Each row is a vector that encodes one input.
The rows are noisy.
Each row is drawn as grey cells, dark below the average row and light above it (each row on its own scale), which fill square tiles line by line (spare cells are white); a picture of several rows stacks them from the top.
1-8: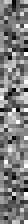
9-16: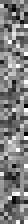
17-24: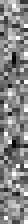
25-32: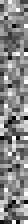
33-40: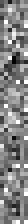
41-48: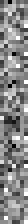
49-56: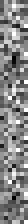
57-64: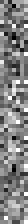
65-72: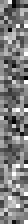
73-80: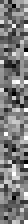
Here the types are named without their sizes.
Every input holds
either a point on a circle, or a point on a line.
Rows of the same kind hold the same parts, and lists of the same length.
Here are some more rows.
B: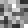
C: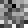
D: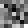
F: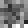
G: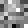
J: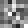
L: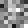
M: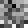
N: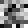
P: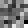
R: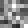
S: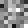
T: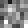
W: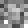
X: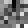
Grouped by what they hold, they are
B, G, J, L, R, S, T, W
C, D, F, M, N, P, X

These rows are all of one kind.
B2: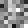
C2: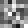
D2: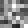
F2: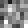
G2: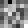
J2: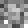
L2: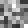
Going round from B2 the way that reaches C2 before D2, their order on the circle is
B2, J2, F2, G2, C2, D2, L2.
